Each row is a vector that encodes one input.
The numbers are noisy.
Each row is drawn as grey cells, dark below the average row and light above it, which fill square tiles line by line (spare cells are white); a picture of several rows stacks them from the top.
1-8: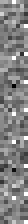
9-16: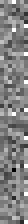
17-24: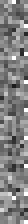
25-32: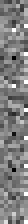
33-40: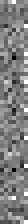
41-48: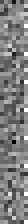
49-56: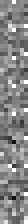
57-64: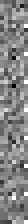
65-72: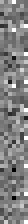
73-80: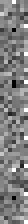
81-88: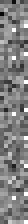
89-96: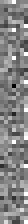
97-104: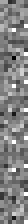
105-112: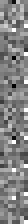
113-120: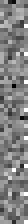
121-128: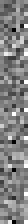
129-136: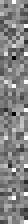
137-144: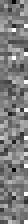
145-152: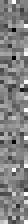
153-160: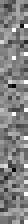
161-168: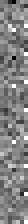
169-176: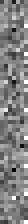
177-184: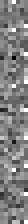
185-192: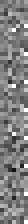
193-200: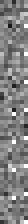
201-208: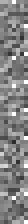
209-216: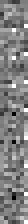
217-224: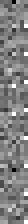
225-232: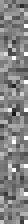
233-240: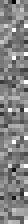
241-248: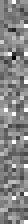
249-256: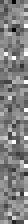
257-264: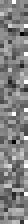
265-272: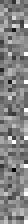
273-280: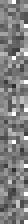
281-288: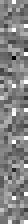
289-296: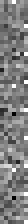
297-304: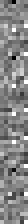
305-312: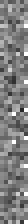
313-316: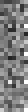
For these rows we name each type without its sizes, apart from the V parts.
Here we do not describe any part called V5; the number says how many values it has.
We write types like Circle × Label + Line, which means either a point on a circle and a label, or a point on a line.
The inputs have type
(Bool × Bool × Bool × Bool + Label) × List(V5).
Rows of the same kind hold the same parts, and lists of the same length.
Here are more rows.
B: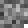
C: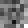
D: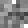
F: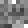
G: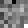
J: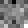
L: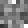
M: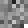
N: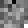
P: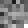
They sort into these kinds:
B, J
C
D, F
G, N, P
L
M

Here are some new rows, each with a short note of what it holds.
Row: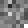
a label, together with a list of one item
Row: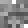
four true/false values, together with the empty list
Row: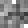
four true/false values, together with the empty list
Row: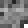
a label, together with a list of one item
